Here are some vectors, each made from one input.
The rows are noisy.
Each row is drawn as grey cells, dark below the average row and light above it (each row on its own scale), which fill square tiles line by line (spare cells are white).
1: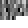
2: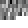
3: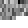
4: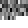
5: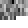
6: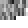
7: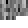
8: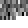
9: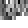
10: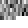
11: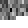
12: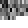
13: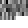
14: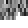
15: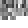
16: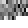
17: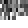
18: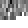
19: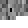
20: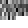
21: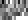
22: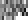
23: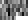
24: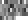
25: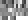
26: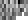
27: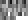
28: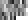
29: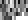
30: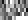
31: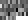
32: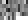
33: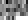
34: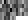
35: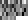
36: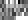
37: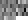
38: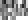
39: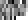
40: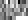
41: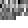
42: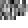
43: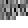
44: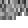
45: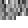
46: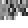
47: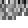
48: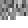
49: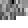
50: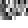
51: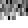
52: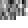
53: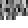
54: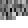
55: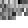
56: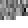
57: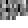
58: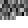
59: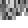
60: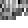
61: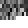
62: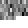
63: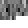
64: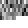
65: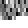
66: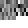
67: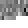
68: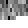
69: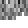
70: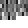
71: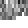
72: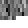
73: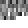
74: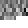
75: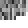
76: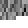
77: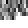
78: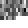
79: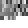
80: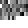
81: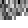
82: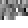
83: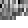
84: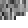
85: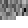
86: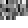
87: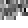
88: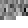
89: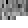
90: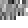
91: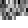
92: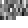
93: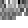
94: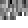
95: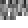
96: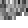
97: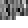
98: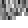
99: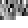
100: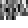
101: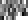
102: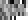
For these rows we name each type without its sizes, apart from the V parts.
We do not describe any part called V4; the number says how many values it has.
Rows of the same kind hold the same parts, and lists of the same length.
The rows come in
2 kinds.
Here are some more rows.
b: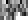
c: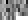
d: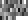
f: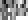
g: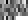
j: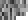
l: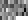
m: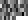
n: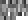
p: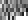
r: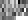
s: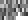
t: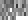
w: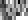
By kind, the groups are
b, c, d, g, l, m, p, s
f, j, n, r, t, w

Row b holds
a point on each of two lines.
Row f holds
a point on a line and a value of V4.
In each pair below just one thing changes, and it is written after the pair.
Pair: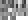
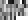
the value of V4
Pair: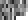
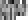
the place on the line
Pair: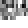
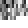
the place on the line
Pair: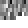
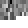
the place on the line
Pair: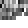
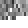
the value of V4
